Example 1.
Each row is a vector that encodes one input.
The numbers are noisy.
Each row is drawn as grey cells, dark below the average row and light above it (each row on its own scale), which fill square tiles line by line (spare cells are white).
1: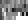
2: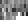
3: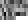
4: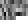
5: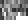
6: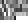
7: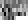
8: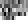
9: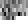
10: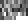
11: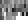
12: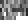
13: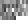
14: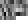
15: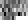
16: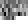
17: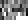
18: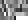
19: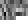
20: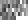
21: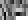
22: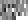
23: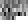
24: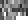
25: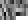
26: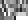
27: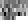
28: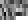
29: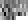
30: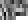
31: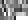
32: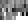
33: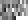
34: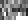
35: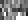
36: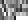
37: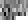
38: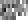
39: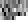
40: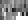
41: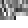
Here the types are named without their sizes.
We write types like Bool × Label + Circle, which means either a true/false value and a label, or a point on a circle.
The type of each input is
Line.
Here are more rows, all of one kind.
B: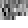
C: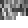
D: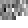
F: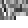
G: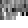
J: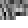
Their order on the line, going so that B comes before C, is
J, B, D, F, C, G.
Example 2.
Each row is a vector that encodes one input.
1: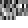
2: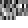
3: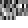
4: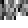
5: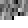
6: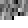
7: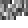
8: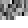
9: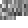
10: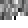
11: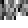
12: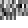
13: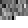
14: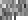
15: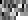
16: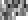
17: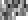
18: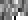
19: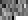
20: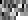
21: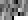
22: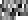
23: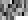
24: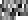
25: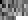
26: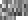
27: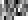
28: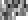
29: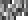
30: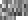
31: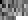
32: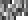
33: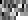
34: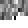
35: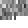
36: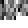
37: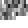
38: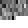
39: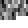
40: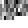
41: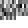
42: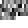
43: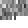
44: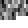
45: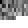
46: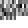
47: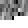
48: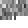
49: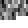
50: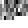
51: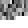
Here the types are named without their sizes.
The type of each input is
Bool × Bool × Bool × Bool.
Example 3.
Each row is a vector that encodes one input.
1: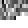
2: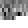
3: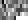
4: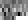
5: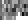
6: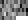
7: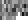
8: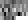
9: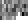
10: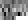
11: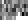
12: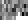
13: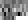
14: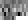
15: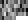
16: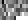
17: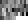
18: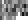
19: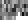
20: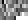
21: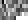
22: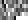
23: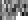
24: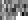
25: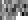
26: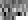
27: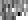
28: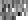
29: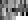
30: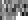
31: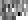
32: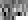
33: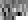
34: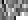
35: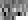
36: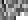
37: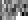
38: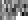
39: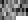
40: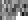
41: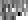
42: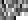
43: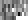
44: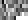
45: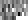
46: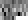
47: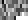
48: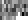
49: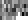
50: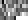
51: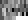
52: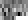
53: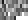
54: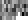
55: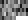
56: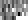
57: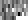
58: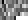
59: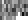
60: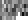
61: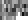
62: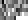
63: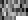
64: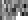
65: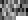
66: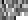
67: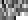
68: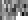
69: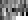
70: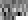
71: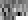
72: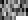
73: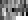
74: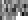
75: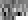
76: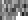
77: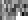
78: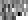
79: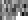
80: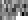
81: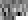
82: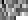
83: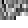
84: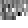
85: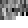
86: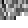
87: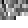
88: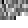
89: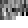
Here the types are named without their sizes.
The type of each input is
Line.
